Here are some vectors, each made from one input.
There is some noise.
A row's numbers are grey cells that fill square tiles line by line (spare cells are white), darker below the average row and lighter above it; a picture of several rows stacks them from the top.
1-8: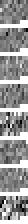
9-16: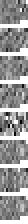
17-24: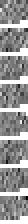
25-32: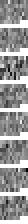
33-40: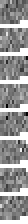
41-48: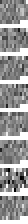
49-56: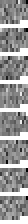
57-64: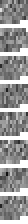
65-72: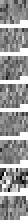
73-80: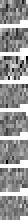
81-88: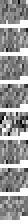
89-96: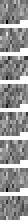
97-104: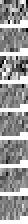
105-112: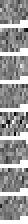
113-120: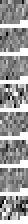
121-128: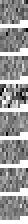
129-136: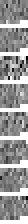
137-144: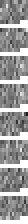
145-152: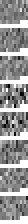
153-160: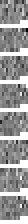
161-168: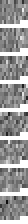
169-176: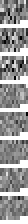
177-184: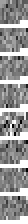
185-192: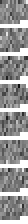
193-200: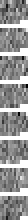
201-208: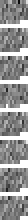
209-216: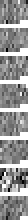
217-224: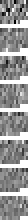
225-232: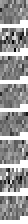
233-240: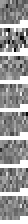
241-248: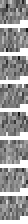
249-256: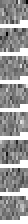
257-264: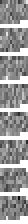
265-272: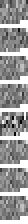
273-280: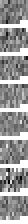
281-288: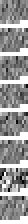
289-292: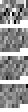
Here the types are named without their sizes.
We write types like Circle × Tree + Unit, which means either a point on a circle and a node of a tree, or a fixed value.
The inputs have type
Bool × Bool × Bool × Bool × (Tree + Unit) + Circle + Unit.
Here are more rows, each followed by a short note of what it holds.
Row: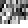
a fixed value
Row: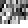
a fixed value
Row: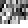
a fixed value
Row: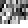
a fixed value
